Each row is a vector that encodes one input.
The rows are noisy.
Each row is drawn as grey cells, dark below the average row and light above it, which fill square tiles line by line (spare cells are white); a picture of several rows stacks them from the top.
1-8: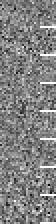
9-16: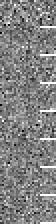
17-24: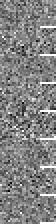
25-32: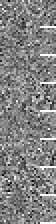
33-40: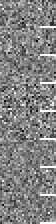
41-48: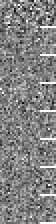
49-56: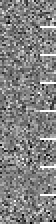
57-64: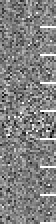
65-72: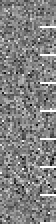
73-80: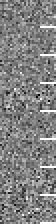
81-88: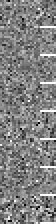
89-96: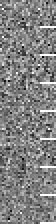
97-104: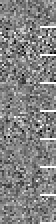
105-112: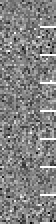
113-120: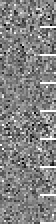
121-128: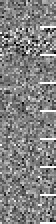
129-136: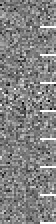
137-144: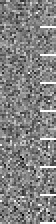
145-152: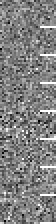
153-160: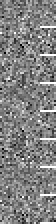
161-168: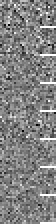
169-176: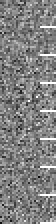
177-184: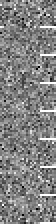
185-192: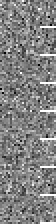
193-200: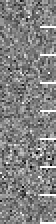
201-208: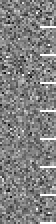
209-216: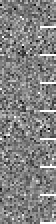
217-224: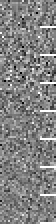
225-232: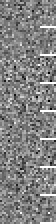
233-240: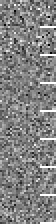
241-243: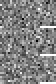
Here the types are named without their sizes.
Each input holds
three labels, together with either three true/false values, or a list of items, each a point on each of two lines.
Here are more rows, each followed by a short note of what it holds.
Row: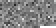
three labels, together with a list of two items
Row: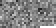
three labels, together with a list of two items
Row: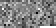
three labels and three true/false values
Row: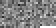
three labels, together with the empty list
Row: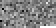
three labels, together with a list of one item
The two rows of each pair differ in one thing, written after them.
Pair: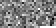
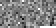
one of the three labels
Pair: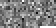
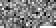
one of the three labels
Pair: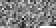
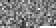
one of the three labels
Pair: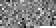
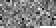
one of the three true/false values
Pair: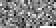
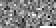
one of the three labels
